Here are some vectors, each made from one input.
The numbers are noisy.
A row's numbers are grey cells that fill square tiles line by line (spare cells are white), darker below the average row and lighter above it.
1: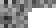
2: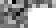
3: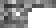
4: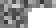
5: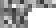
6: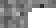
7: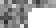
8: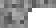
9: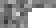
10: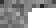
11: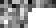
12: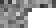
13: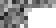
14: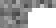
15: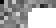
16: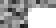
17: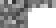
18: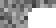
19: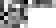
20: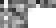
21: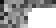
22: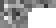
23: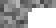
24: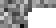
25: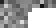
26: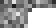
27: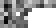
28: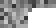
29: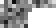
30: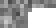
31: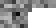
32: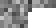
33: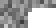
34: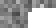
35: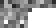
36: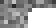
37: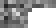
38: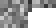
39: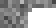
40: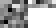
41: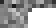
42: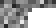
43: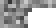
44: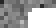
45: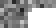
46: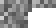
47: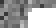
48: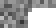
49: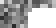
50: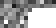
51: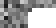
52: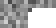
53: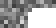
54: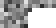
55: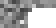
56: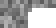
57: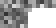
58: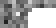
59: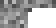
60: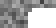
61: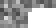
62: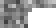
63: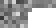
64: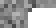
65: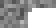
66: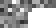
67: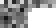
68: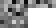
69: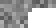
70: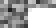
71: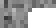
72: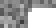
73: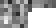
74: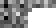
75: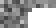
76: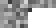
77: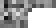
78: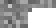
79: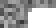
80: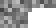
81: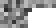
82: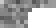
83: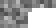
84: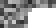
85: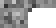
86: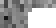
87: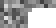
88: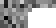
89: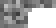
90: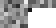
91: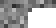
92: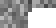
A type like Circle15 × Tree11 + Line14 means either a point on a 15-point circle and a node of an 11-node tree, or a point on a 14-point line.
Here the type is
List2(Circle6) + Tree7.
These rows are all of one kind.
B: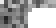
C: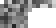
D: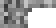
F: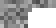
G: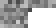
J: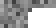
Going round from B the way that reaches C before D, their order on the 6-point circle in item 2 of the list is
B, C, J, G, F, D.
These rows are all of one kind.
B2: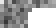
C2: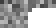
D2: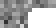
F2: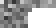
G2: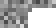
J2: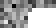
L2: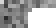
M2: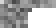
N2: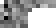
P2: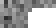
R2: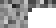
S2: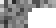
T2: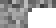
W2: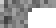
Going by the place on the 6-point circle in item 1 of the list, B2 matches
G2, R2, S2 and W2.
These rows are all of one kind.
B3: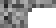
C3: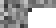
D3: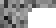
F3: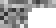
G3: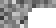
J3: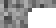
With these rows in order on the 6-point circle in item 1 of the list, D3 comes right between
B3 and F3.
